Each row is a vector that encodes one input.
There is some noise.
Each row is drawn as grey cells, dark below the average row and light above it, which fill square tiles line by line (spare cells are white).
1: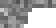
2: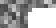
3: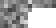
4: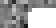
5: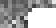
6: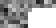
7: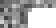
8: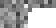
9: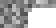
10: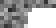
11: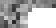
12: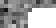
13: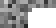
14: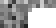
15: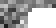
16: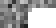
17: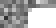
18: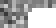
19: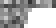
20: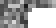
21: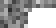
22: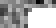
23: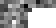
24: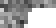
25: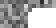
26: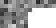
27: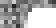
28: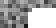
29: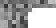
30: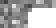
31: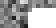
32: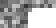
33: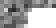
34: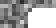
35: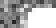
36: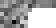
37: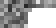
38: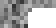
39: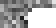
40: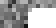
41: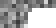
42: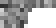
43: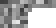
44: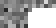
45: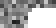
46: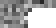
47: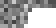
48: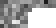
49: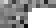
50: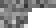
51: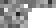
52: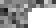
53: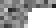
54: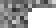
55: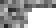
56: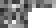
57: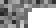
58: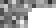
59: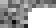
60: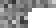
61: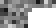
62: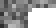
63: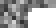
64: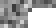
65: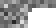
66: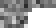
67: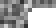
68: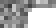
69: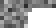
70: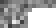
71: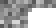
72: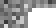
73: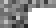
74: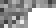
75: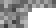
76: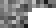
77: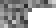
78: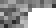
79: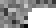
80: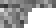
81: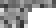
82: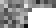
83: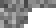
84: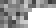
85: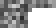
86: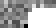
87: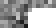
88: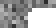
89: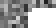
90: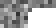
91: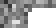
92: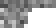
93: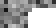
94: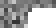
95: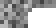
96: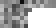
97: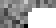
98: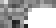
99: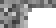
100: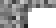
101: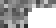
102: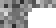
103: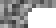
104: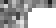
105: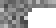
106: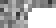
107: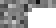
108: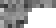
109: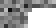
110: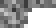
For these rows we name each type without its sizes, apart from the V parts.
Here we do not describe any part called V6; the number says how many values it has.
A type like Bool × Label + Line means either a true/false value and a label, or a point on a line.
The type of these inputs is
(Line + Tree) × V6.
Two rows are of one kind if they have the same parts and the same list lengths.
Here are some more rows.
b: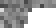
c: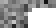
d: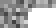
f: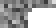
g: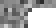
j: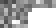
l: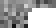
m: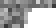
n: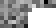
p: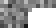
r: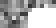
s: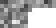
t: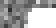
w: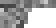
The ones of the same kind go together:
b, c, f, j, m, n, p, s, t, w
d, g, l, r

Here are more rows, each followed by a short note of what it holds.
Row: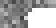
a point on a line and a value of V6
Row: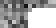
a point on a line and a value of V6
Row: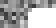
a node of a tree and a value of V6
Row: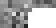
a node of a tree and a value of V6
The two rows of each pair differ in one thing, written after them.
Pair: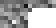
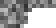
the value of V6
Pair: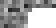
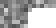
the value of V6
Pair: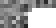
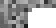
the place on the line
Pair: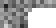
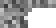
the place on the line
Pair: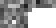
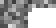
the place on the line
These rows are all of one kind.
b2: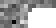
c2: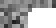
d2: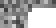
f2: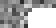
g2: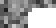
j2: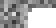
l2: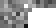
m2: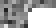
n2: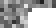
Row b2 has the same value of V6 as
c2, j2 and n2.
